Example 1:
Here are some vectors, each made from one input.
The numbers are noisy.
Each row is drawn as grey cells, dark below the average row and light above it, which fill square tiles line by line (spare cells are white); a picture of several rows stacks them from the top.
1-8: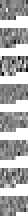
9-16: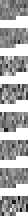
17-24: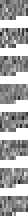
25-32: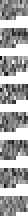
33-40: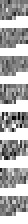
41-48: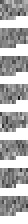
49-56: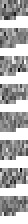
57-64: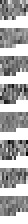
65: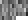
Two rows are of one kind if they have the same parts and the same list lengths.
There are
3 kinds of row.
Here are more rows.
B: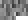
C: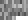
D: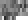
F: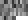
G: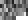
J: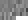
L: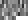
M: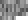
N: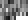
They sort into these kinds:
B, C, G, J, L, M, N
D
F

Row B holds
three true/false values.
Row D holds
a node of a 7-node tree.
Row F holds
a fixed value.
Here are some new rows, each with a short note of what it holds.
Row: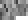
a node of a 7-node tree
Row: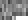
three true/false values
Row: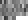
a fixed value
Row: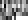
a fixed value
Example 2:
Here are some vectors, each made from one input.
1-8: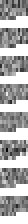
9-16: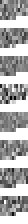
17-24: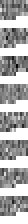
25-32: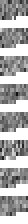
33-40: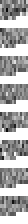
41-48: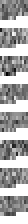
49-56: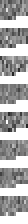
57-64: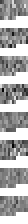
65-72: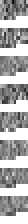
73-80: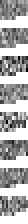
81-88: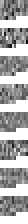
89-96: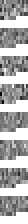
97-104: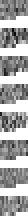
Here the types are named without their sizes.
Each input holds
either a fixed value, or a node of a tree, or three true/false values.
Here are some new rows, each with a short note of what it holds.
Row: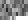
three true/false values
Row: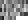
a fixed value
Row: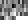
a fixed value
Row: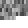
three true/false values
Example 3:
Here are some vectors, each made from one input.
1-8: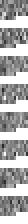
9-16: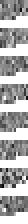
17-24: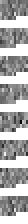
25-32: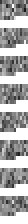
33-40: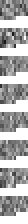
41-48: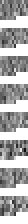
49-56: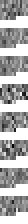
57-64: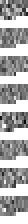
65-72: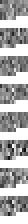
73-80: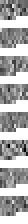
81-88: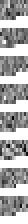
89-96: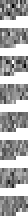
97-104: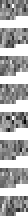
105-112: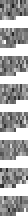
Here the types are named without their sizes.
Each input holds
either a node of a tree, or four true/false values.
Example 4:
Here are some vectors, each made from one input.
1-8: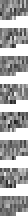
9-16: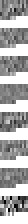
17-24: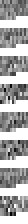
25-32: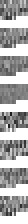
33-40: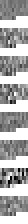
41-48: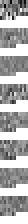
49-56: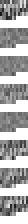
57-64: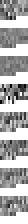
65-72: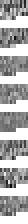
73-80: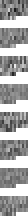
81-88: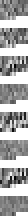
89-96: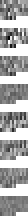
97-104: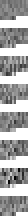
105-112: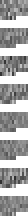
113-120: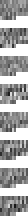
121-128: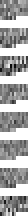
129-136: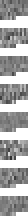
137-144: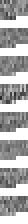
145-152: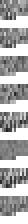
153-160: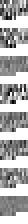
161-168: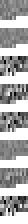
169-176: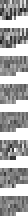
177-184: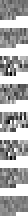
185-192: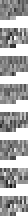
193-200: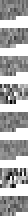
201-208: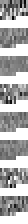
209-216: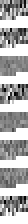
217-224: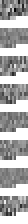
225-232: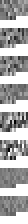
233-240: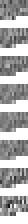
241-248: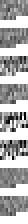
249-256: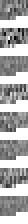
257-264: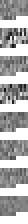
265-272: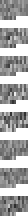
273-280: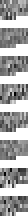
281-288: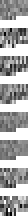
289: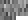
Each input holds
one of 8 labels and a true/false value.
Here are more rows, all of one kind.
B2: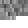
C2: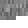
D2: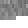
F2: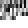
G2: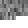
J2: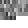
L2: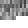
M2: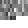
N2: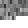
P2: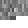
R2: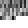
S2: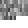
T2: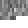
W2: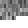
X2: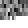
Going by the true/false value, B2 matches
D2, F2, L2 and S2.
